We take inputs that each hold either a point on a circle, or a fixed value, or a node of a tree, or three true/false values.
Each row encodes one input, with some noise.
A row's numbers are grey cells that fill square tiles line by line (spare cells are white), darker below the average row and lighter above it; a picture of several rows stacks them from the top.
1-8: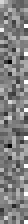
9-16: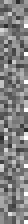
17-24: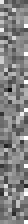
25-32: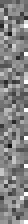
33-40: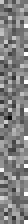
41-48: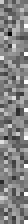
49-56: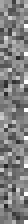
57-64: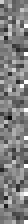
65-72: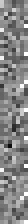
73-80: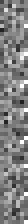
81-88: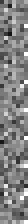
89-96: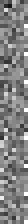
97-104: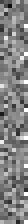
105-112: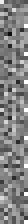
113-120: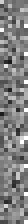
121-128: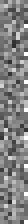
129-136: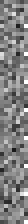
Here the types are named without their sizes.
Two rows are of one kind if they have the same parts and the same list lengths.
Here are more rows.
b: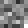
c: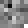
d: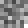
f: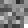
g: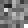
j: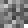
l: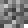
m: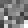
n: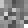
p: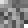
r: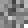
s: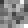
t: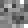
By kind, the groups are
b, f
c, g
d, n, p, r
j, l, m, s, t

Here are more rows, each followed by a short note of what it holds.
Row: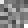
three true/false values
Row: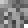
three true/false values
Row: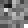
a point on a circle
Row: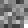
a fixed value
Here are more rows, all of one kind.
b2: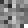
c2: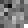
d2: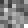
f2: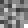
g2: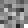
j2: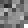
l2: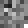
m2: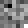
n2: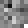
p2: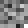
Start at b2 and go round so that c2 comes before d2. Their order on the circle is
b2, n2, c2, j2, l2, m2, p2, g2, f2, d2.
